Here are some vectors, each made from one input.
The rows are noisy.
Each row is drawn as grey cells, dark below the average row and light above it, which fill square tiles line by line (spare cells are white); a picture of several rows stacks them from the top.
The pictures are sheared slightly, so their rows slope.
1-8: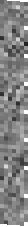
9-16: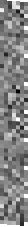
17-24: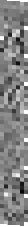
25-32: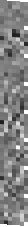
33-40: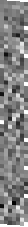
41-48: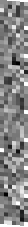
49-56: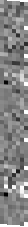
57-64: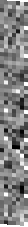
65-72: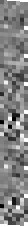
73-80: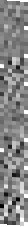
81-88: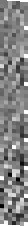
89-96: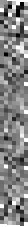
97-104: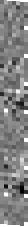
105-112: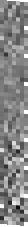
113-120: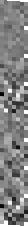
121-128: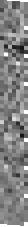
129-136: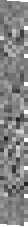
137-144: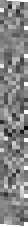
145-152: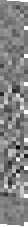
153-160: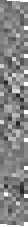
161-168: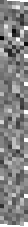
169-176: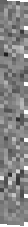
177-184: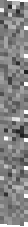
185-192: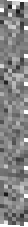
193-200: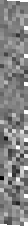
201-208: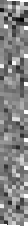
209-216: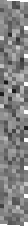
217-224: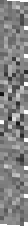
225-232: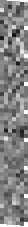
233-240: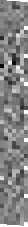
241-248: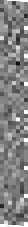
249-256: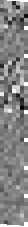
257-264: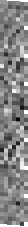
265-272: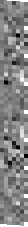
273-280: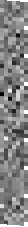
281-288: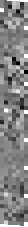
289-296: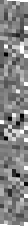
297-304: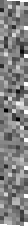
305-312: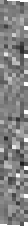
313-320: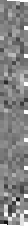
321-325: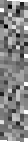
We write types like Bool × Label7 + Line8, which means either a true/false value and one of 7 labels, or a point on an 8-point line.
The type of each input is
(Bool × Bool × Bool + Unit) × Label12.
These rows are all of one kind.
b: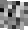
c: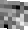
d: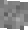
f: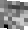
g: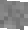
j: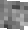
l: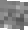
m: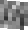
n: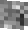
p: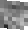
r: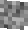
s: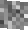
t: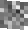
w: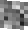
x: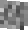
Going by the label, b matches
g, l, s and x.
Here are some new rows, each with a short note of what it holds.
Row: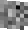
one of 12 labels
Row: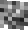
one of 12 labels
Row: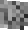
one of 12 labels
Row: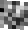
one of 12 labels and three true/false values
